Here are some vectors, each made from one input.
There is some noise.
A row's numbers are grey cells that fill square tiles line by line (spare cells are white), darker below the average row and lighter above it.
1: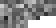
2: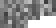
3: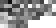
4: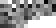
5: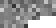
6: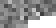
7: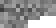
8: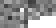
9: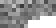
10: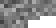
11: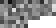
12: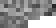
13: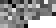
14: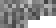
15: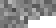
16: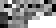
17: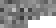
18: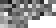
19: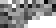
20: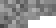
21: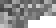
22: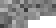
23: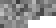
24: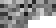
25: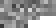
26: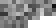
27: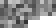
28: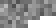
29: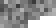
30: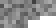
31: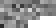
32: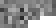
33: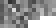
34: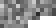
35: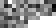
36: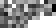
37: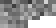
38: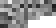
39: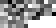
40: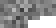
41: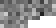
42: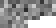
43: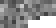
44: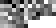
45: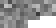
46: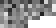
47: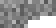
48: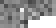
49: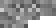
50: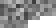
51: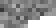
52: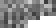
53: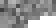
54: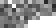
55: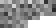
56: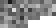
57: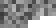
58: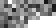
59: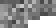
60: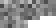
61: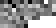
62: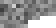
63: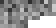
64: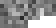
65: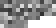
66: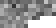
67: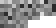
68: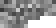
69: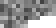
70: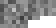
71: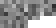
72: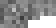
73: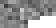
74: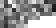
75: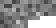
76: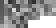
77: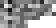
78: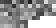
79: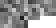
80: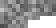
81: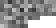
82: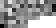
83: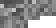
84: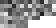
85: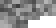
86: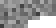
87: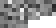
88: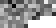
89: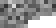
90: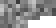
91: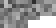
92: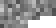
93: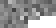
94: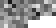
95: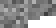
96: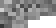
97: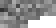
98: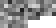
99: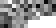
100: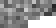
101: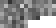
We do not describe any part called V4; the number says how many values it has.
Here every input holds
a true/false value, together with either a point on a 6-point line, or a value of V4.
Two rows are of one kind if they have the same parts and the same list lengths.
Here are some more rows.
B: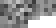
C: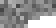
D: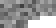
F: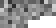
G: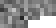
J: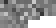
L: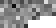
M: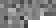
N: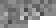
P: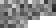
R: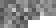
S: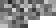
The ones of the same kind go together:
B, C, D, F, J, L, N, P
G, M, R, S

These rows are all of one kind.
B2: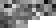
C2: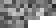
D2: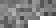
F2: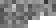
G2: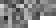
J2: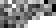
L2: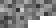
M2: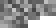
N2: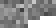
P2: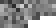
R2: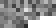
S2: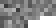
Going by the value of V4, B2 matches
F2 and S2.
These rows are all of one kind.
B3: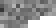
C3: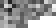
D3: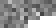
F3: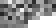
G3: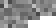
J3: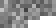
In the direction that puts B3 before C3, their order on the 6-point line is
B3, F3, D3, C3, J3, G3.
